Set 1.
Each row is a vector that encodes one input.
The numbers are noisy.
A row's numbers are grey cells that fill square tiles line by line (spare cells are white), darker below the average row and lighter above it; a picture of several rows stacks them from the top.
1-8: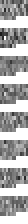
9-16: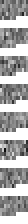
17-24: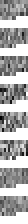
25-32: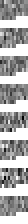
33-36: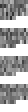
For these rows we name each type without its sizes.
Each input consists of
a label.
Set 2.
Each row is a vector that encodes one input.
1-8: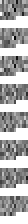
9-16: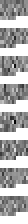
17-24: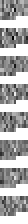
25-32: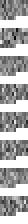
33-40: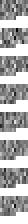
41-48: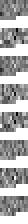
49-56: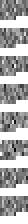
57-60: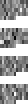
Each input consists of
a point on a 7-point line.
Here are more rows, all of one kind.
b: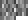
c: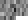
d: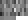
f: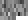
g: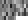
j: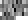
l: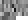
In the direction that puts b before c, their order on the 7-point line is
b, d, f, g, c, l, j.
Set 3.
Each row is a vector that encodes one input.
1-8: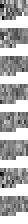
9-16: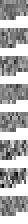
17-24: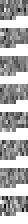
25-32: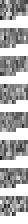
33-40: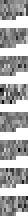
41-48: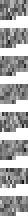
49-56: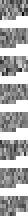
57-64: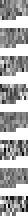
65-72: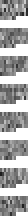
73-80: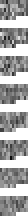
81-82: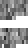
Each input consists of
one of 7 labels.
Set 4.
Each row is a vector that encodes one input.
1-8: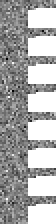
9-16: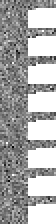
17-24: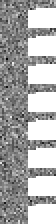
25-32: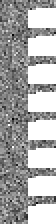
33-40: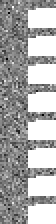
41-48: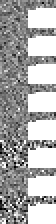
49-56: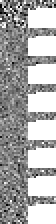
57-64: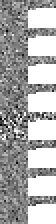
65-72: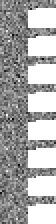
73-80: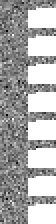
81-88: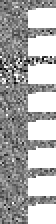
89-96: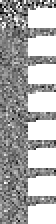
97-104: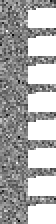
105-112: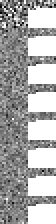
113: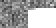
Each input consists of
either a fixed value, or four true/false values.
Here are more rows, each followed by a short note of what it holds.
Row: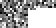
a fixed value
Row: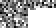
a fixed value
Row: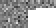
four true/false values
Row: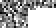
a fixed value
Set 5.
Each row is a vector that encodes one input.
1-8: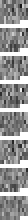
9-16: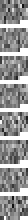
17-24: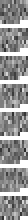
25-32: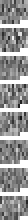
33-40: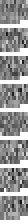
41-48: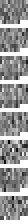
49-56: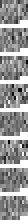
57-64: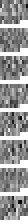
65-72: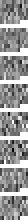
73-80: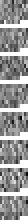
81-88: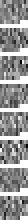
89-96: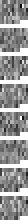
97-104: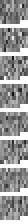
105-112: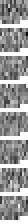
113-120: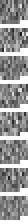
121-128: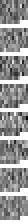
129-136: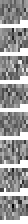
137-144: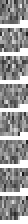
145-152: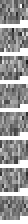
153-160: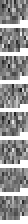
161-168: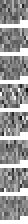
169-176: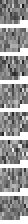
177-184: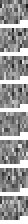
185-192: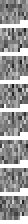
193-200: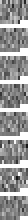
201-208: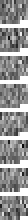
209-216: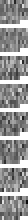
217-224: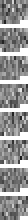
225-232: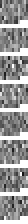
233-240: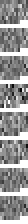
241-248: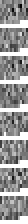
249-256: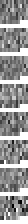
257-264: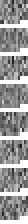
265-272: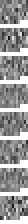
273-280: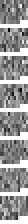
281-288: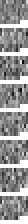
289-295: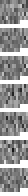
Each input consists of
a point on a 7-point line.
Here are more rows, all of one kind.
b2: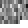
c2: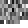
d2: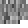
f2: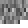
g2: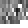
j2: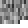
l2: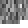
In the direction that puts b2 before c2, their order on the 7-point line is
b2, g2, l2, f2, d2, j2, c2.
